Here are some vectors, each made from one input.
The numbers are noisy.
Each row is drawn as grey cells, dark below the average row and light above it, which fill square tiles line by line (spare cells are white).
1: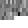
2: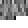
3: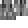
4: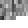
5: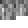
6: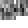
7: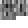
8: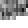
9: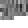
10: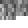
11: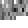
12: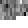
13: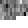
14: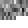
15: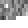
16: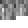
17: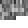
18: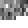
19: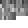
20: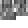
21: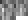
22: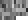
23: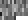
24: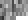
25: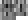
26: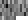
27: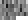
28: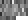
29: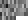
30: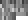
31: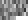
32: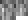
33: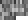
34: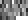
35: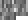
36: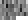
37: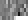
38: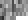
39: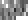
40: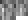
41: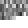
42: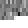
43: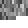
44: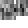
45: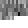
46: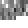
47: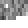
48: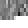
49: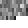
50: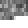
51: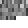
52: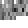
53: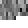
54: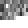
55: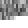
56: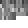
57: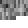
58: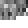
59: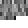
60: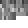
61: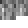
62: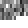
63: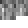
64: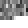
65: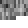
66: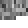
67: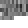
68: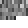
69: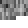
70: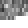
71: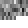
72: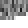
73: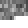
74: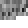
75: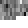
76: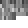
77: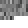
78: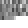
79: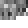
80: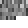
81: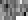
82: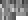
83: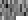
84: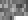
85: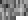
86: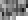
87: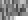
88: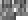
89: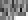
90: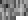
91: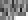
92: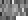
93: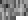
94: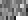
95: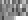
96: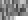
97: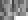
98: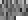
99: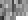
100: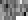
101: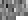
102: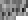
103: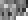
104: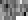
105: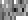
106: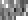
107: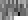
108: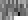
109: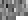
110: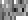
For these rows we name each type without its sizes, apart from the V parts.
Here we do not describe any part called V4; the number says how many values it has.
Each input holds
a value of V4, together with either a point on a circle, or a node of a tree.
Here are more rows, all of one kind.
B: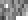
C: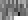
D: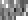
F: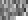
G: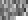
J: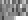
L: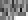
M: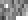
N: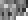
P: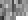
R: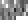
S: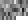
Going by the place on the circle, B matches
M and P.
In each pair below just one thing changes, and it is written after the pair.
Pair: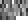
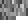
the value of V4
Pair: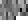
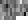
the node of the tree
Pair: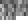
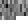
the node of the tree
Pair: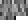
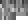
the node of the tree
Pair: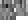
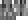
the value of V4
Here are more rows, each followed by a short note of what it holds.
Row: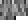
a node of a tree and a value of V4
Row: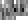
a point on a circle and a value of V4
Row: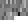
a point on a circle and a value of V4
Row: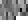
a node of a tree and a value of V4
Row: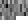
a node of a tree and a value of V4
